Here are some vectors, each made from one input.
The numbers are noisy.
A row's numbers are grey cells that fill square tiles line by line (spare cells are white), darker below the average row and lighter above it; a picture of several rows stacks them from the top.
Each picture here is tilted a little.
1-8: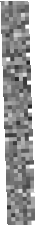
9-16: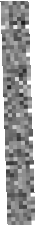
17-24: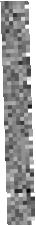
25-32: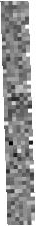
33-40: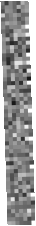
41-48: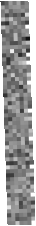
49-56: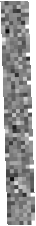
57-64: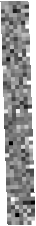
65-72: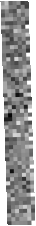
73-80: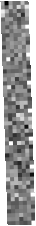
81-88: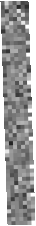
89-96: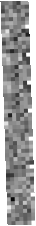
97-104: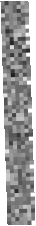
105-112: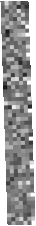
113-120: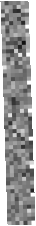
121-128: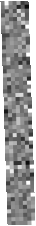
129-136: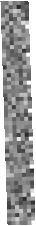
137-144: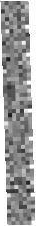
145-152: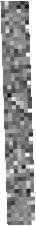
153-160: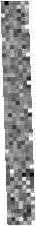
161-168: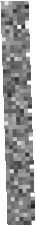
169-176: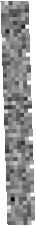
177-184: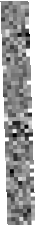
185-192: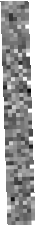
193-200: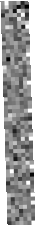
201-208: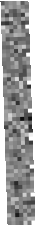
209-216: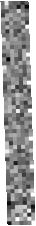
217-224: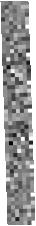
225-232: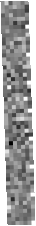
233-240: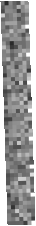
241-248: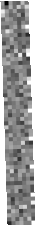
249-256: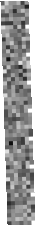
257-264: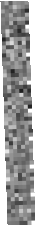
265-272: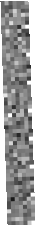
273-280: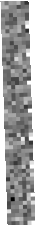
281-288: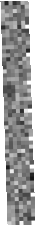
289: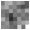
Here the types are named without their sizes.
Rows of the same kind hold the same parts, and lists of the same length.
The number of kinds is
4.
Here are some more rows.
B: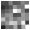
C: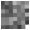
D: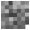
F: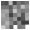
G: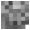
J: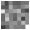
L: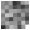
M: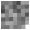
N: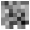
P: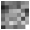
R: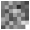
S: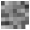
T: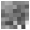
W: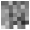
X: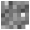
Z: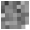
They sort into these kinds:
B, J, L, M, P, Z
C, D, G, X
F, N, W
R, S, T

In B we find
three true/false values.
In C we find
a point on each of two lines.
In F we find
a fixed value.
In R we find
a point on a circle.
